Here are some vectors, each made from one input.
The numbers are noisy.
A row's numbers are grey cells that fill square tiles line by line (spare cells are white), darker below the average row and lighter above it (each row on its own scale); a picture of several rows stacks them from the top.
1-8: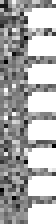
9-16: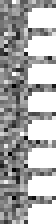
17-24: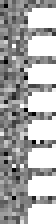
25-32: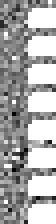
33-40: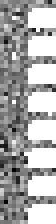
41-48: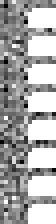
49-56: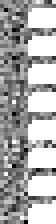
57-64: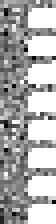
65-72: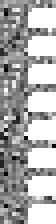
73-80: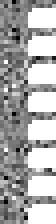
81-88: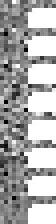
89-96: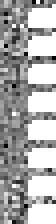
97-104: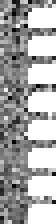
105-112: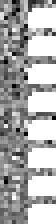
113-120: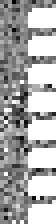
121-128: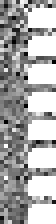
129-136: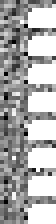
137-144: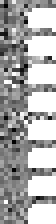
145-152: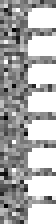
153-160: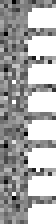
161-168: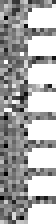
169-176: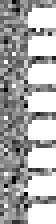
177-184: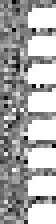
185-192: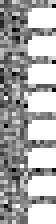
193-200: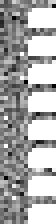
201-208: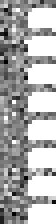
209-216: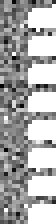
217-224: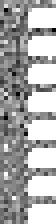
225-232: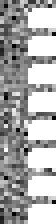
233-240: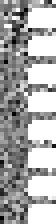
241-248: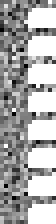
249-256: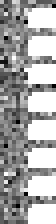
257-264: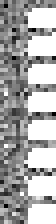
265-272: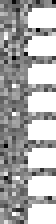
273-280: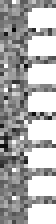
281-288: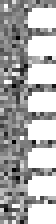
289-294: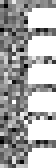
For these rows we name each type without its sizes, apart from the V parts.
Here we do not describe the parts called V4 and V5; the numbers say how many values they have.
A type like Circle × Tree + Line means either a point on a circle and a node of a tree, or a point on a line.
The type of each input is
(Bool × V5 + V4) × Tree + Unit.
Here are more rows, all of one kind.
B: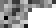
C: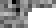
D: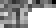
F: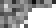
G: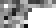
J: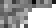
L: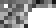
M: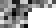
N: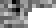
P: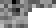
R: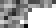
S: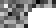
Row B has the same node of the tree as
G, M, P and R.
